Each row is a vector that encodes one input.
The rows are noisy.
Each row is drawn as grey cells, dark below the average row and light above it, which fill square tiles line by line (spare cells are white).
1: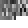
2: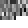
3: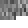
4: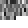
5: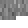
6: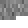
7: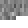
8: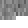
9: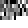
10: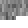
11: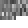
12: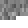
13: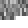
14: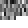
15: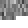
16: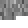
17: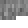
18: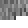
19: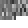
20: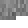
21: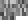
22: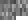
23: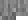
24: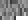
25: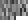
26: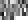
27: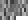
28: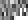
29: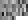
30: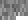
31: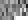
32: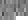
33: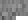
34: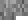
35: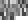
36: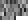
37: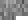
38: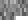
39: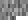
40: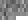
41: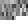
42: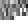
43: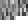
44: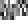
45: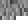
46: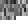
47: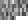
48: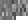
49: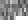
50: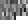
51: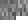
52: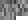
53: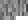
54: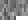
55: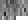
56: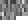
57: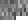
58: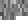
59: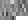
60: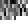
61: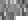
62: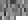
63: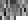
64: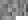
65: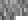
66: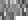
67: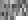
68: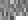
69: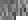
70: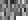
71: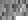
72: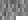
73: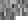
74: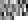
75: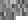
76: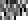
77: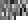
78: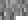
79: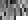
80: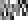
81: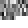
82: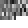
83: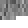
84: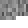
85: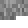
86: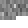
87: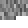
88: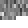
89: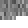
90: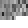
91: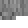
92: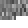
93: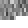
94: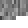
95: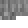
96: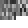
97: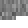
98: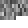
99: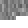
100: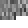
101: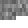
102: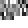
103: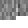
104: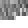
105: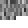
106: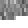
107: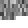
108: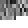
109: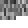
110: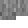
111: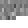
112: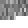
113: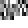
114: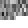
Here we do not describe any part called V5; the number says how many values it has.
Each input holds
a node of a 7-node tree and a value of V5, together with either a fixed value, or a node of a 7-node tree.
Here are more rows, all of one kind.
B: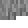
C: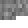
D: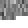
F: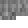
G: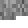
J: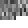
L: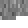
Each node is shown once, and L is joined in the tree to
F and G.
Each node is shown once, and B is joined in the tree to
D and G.
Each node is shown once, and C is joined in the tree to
G and J.
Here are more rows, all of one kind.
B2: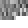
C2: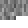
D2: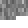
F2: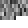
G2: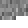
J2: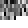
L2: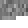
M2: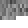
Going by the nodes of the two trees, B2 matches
C2 and J2.
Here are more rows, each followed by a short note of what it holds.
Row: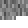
a node of each of two 7-node trees and a value of V5
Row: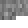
a node of a 7-node tree and a value of V5
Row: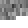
a node of each of two 7-node trees and a value of V5
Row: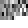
a node of each of two 7-node trees and a value of V5
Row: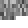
a node of a 7-node tree and a value of V5
